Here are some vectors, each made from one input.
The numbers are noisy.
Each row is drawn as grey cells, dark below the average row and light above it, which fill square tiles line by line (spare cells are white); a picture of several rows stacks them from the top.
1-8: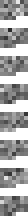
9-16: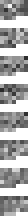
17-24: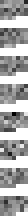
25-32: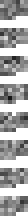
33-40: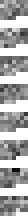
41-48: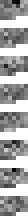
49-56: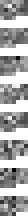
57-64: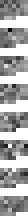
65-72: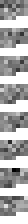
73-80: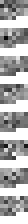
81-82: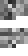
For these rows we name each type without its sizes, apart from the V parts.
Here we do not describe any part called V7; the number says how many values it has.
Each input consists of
three true/false values, together with either a point on a line, or a value of V7.
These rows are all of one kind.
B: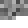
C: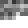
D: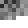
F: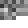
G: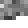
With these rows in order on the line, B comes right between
C and G.
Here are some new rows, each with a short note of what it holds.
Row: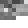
a point on a line and three true/false values
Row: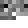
three true/false values and a value of V7
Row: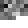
three true/false values and a value of V7
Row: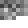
a point on a line and three true/false values
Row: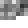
three true/false values and a value of V7
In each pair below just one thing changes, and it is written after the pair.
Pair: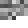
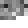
the value of V7
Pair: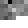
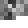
one of the three true/false values
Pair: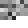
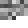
one of the three true/false values
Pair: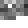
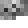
the value of V7
